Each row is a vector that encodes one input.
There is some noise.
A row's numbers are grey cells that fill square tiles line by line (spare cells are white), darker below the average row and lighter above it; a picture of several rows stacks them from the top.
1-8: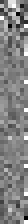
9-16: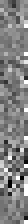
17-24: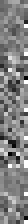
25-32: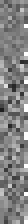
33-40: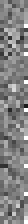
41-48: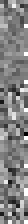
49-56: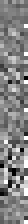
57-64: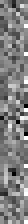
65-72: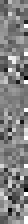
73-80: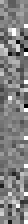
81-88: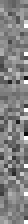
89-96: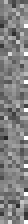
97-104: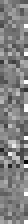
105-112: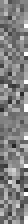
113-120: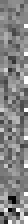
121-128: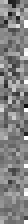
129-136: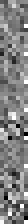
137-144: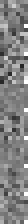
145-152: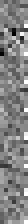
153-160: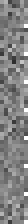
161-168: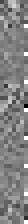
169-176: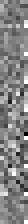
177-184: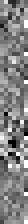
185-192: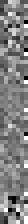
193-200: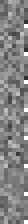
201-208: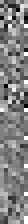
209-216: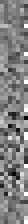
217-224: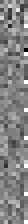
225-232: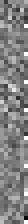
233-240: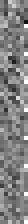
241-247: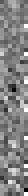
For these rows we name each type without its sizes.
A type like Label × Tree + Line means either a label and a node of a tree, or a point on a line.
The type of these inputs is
(Circle + Label) × Line.
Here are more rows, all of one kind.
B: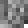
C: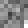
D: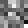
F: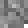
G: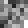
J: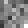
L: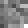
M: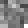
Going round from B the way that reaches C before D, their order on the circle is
B, M, C, F, D, L, J, G.
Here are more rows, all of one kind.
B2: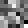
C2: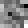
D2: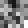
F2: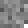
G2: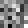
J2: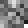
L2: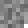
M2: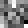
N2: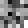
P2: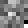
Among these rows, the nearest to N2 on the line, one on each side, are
D2 and M2.
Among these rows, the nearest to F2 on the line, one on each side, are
C2 and L2.
